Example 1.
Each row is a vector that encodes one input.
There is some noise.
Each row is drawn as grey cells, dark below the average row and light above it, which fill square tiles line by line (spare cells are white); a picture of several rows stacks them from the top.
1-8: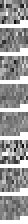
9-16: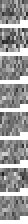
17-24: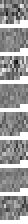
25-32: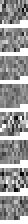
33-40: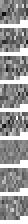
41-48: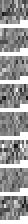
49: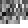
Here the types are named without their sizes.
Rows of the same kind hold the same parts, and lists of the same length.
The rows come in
3 kinds.
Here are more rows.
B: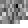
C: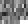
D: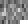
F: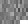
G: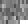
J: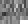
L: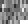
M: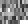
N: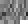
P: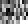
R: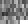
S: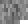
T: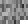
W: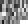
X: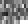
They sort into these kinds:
B, F, G, L, N, R, T
C, J, M, S, X
D, P, W

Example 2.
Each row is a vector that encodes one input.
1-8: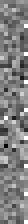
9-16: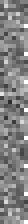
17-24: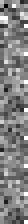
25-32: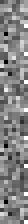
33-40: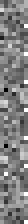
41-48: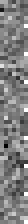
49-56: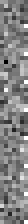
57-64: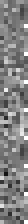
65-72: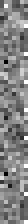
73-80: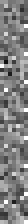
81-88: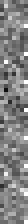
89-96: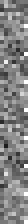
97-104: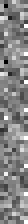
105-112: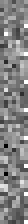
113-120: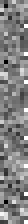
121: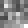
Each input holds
a point on a 12-point line and a true/false value.
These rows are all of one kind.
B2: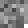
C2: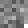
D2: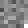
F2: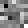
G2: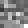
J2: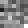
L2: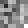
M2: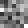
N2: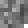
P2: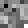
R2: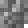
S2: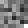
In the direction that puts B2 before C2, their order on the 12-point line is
F2, L2, P2, M2, B2, C2, D2, R2, N2, J2, S2, G2.
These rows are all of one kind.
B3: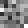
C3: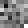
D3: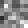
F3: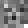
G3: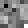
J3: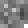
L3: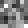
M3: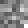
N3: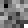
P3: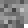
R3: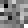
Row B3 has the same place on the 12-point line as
C3 and G3.
